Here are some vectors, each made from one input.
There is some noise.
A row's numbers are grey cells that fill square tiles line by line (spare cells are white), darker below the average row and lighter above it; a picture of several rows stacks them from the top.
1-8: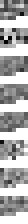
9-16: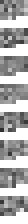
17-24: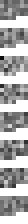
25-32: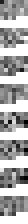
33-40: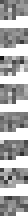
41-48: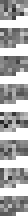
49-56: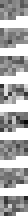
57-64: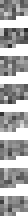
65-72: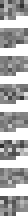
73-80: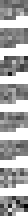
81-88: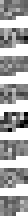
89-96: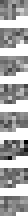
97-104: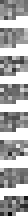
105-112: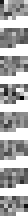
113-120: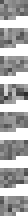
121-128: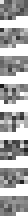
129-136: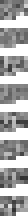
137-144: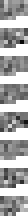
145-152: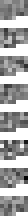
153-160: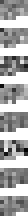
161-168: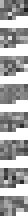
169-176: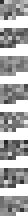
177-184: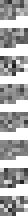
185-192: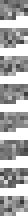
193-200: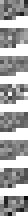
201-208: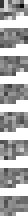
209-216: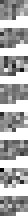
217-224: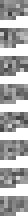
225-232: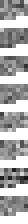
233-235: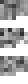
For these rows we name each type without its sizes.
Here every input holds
a point on a circle, together with a list of points on a line.
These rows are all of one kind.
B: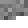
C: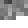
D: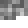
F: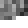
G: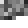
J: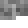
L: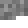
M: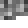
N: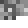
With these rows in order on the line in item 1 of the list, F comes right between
B and J.
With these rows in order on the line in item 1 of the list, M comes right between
D and L.
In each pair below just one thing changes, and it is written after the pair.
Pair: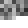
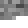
the place on the line in item 2 of the list
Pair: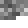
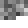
the place on the line in item 2 of the list
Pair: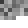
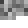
the place on the line in item 1 of the list
